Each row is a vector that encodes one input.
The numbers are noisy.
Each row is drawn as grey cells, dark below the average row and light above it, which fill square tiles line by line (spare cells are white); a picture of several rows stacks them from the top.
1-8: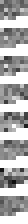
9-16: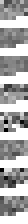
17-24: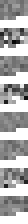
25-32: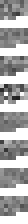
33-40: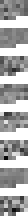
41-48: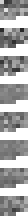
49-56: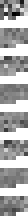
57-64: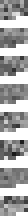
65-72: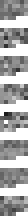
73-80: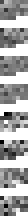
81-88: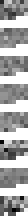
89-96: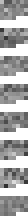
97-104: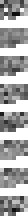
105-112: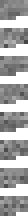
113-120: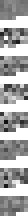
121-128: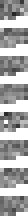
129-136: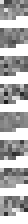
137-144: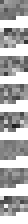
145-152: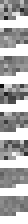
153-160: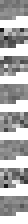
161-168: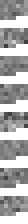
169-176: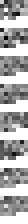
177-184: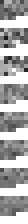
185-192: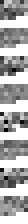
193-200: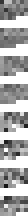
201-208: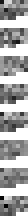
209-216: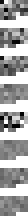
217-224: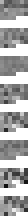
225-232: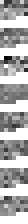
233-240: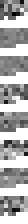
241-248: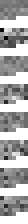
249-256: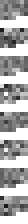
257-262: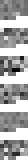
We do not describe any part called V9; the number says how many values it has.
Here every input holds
one of 8 labels and a point on a 6-point line, together with either a fixed value, or a true/false value and a value of V9.
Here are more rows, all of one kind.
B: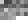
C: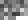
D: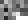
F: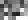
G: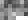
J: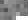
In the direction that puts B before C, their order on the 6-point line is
J, B, D, C, F, G.
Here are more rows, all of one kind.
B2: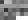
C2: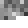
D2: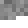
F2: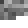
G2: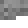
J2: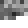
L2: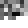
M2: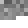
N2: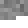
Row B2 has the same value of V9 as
D2, J2 and L2.
